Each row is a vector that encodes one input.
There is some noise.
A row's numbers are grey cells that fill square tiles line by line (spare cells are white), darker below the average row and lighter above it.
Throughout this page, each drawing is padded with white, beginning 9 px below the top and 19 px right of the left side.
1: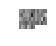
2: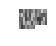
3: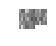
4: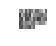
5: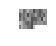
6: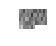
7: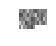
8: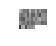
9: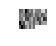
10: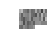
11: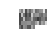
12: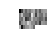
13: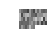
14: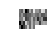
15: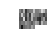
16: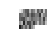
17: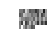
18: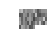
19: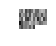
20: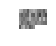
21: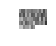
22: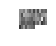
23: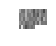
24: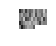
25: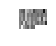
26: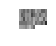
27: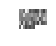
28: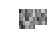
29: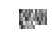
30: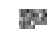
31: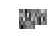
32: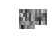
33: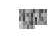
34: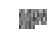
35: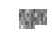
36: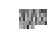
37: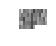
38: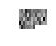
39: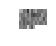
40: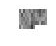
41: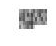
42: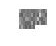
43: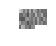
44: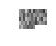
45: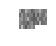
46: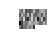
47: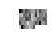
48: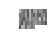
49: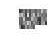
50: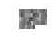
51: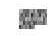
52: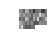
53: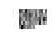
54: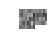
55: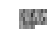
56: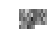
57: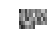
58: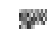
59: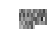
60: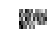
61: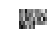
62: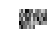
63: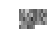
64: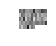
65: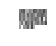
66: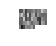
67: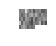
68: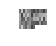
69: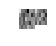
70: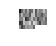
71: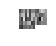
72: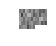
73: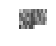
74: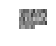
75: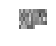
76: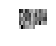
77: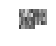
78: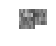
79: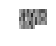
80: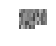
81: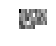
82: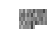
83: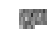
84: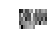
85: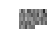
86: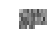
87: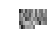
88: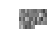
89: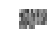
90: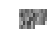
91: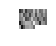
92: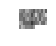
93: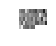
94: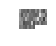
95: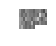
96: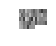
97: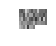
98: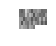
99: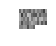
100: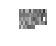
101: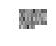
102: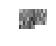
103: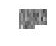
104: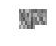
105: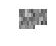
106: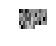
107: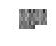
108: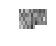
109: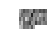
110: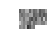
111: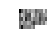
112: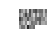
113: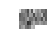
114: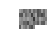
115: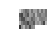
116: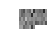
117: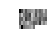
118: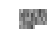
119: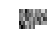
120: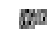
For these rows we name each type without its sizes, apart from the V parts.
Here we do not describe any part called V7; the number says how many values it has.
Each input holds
either a point on a circle and a value of V7, or a label.
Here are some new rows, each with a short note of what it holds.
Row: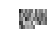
a label
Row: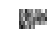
a label
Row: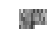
a point on a circle and a value of V7
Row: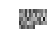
a label
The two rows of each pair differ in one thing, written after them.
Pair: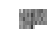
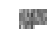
the value of V7
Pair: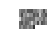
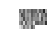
the place on the circle
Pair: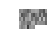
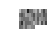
the value of V7
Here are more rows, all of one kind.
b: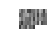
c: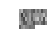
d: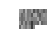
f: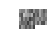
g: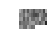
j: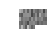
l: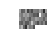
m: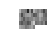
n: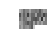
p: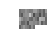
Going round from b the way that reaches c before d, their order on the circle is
b, f, p, m, c, d, j, n, g, l.
